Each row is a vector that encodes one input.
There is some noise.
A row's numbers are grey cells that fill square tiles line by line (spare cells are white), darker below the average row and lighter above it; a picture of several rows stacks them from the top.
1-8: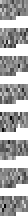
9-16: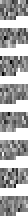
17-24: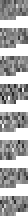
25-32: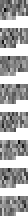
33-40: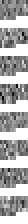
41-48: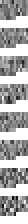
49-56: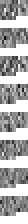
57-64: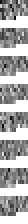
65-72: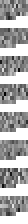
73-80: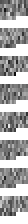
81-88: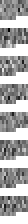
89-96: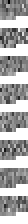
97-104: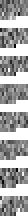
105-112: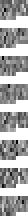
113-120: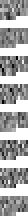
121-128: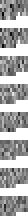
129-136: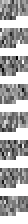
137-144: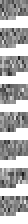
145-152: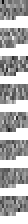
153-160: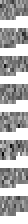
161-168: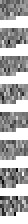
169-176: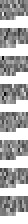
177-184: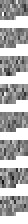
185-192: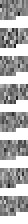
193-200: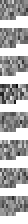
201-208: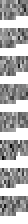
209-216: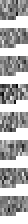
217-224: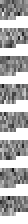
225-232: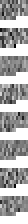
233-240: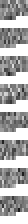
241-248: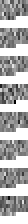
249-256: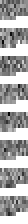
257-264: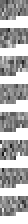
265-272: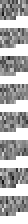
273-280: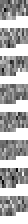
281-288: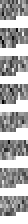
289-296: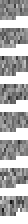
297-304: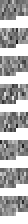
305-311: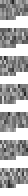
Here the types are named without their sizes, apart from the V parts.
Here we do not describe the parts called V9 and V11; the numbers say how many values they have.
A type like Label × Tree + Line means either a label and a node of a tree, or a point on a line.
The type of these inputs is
Circle × ((Circle + V11) × V9 + Label).
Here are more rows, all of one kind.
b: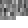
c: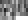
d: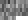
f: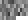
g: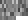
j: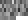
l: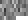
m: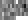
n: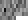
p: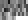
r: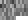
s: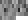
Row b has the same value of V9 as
c and m.
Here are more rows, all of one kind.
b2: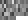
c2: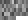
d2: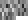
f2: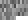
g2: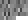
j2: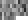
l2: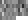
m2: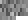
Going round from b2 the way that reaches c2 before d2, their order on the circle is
b2, c2, g2, m2, f2, d2, j2, l2.
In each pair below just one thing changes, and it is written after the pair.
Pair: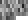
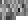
the value of V11
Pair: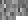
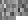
the value of V11
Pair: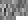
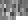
the value of V9
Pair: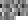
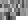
the value of V9
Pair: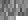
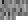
the value of V9
